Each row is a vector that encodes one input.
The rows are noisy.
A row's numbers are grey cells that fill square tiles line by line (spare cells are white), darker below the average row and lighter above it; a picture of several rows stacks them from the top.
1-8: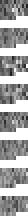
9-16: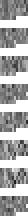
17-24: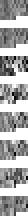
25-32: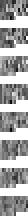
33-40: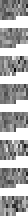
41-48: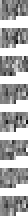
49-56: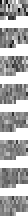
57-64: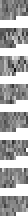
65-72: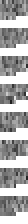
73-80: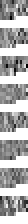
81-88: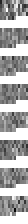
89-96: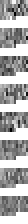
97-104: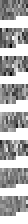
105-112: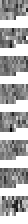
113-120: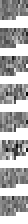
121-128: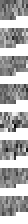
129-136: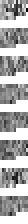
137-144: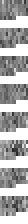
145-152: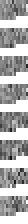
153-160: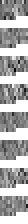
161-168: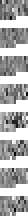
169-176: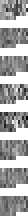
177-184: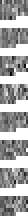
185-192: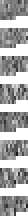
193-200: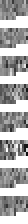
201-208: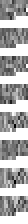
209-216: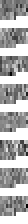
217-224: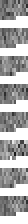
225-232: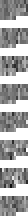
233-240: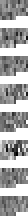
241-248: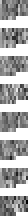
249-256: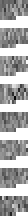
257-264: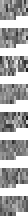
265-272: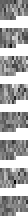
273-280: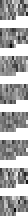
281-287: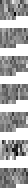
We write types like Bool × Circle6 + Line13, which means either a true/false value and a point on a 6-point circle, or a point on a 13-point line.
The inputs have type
Line4 + List2(Circle6).
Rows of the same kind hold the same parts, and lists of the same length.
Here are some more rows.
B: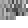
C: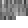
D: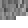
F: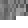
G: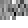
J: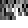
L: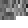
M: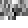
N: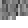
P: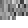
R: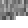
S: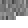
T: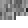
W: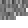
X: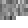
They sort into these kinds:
B, C, R, T, X
D, F, J, L, N, S, W
G, P
M

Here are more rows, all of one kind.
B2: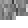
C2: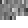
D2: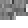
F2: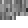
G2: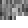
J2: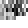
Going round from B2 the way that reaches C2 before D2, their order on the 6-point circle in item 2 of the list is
B2, C2, D2, F2, J2, G2.
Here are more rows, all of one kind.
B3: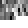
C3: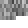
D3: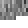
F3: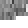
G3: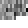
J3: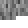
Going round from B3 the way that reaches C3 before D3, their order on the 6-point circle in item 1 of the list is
B3, C3, F3, J3, D3, G3.
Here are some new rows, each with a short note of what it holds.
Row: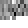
a point on a 4-point line
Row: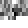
the empty list
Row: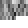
a point on a 4-point line
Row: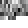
the empty list
